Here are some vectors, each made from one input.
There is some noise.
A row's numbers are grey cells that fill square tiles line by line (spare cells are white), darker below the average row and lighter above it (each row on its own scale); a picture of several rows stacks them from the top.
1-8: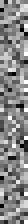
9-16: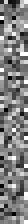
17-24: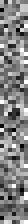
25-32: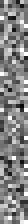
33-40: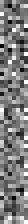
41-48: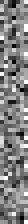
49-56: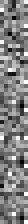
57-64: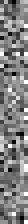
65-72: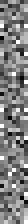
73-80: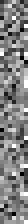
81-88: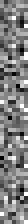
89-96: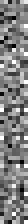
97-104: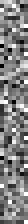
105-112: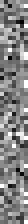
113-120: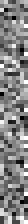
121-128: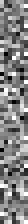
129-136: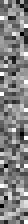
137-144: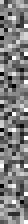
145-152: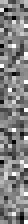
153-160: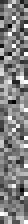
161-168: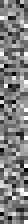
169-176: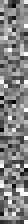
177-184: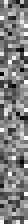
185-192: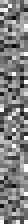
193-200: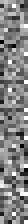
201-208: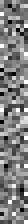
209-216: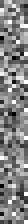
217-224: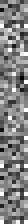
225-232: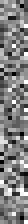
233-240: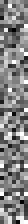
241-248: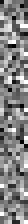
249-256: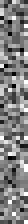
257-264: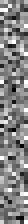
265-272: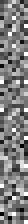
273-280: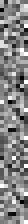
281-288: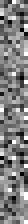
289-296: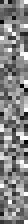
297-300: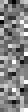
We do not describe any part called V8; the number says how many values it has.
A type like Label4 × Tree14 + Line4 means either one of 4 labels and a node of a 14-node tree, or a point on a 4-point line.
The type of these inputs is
Bool × Bool × Bool × Bool + Circle6 × (Line4 × Line5 + V8) + Unit.
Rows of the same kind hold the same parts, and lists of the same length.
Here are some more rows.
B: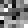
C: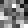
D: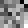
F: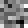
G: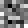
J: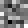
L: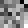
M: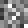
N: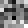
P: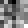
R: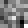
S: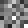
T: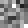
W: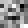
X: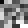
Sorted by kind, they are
B, N, P
C, T, W, X
D, L
F, G, J, M, R, S

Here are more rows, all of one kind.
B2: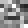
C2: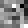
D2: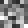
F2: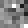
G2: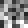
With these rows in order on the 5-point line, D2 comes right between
B2 and G2.
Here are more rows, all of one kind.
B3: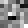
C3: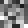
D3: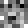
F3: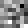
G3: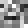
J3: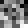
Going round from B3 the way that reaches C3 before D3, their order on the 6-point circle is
B3, G3, F3, J3, C3, D3.
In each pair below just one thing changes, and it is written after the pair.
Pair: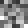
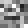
the place on the 6-point circle
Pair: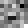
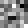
the place on the 4-point line
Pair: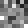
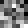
the place on the 6-point circle
